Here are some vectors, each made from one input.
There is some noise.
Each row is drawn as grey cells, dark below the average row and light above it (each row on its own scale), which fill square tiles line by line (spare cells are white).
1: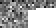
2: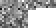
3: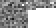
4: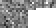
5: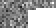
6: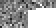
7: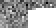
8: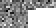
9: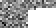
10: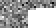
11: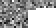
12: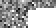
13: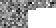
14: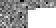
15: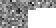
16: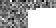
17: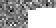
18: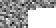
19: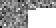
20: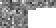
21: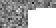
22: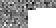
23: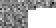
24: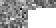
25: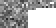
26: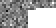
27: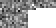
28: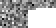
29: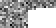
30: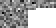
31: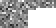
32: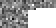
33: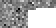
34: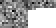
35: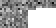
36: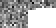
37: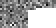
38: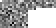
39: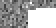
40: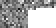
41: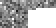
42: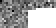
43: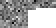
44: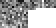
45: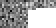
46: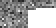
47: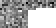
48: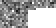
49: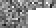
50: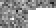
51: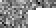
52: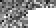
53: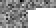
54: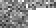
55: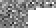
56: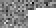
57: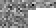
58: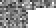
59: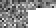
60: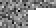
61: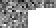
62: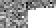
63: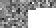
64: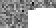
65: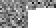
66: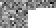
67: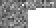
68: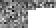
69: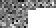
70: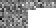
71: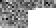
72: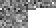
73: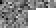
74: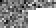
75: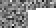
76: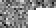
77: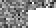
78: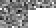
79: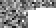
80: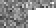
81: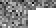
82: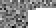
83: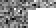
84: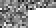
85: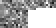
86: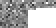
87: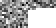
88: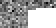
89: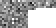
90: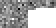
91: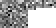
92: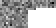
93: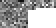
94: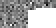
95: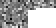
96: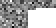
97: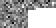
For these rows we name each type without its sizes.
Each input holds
a node of a tree, together with either a point on a line, or a node of a tree.
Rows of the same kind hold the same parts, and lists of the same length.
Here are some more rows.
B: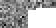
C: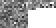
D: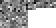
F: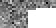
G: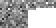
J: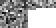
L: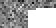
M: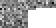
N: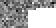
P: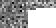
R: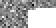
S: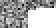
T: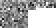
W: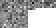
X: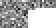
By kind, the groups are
B, G, M, N, R, S, T, X
C, D, F, J, L, P, W

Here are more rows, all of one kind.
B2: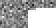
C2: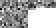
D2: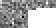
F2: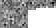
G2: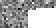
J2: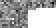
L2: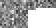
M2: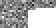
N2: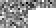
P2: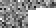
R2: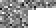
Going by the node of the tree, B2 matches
D2, G2, M2 and R2.
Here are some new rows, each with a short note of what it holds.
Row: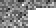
a node of each of two trees
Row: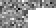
a point on a line and a node of a tree
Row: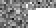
a node of each of two trees
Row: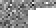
a point on a line and a node of a tree
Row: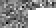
a node of each of two trees
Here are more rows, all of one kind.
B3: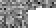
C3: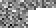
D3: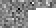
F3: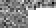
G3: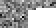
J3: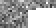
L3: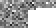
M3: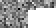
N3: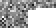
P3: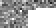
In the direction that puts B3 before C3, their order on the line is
G3, P3, F3, B3, J3, D3, M3, N3, L3, C3.
